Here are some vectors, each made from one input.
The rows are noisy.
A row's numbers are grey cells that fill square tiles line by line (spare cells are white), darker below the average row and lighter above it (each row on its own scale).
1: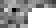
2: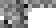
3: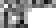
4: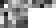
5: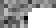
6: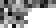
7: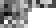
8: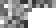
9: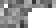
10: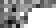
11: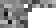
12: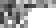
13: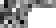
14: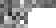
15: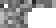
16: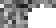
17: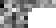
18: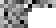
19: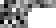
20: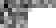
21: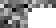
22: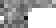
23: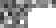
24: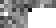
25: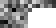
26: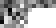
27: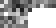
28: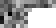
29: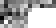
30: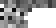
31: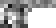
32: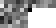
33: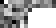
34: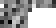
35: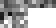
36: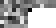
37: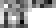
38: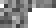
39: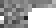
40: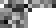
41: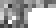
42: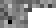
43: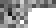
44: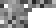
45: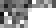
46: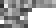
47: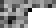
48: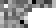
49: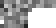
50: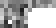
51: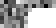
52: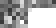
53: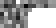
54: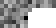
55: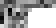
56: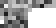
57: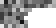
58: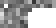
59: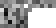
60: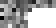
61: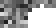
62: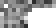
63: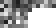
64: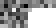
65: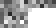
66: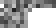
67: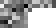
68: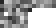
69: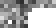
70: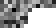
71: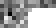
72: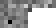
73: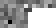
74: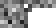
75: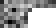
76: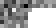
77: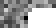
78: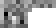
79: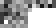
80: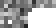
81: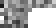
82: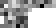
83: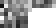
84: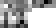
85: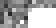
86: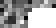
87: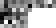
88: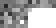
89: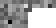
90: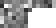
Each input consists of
a point on a 5-point line, together with either a point on a 4-point line, or three true/false values.
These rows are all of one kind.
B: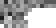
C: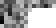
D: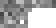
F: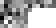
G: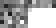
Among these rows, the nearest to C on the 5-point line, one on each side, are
B and D.
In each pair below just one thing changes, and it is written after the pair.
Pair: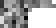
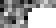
one of the three true/false values
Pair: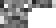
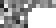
the place on the 5-point line
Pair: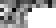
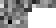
the place on the 5-point line
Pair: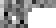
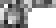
the place on the 5-point line
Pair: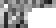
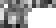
the place on the 5-point line
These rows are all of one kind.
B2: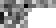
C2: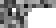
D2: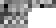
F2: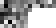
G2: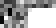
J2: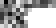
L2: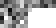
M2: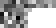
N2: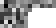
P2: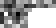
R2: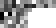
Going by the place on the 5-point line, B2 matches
M2, P2 and R2.
